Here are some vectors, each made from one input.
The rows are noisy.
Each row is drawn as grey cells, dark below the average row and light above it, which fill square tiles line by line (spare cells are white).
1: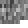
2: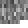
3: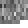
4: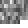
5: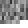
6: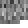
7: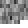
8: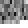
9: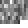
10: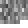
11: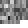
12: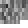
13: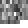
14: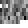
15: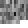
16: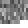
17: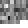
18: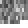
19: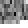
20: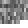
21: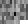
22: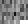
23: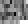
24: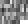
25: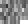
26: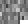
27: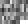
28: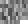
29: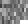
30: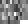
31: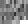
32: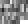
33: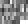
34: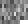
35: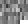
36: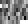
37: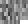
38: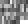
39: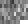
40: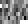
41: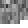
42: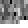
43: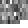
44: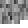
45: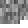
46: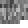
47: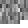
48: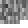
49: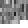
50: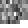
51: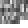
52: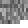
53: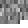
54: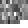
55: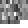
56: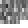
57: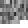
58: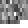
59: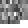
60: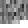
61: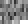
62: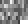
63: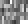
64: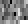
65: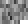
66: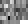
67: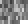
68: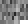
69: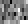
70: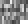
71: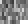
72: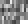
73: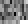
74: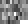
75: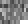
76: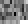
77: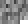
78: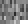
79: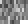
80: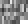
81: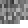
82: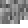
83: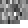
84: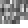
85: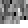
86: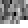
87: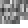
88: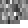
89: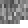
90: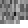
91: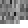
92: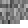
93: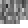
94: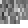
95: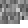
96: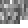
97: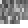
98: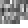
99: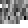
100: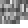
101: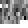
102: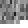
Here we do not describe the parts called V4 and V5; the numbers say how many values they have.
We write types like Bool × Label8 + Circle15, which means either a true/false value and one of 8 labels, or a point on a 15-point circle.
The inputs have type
(Bool × Circle6 × V4 + Unit) × V5.
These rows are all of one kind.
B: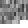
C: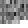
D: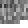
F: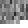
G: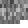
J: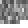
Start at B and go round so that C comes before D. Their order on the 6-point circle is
B, F, J, C, D, G.
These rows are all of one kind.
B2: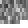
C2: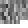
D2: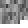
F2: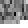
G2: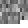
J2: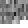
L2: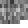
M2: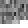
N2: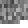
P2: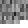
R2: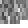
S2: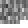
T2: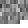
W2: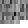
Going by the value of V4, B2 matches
D2, F2 and T2.
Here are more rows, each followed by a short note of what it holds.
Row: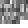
a value of V5
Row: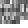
a value of V5
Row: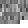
a point on a 6-point circle, a true/false value, a value of V4 and a value of V5
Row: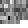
a value of V5
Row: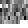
a value of V5
